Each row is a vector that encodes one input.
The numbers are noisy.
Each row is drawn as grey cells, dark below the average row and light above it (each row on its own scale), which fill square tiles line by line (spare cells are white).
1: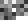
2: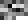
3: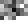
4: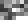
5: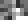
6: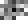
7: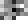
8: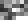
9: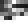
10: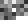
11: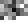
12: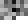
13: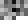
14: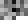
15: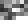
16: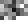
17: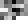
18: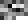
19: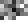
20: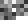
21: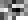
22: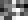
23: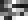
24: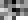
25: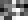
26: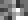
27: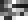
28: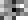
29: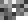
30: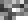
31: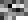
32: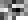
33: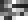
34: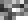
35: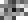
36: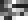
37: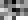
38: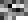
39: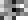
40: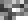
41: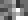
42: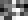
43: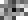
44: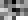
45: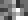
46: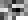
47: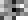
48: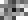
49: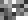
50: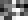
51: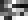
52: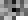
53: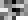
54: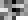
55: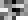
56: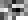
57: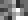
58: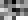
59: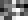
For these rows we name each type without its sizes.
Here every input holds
either a point on a line, or a node of a tree.
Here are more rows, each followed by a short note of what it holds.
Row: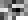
a node of a tree
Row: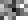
a node of a tree
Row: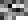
a node of a tree
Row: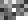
a point on a line
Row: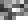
a point on a line
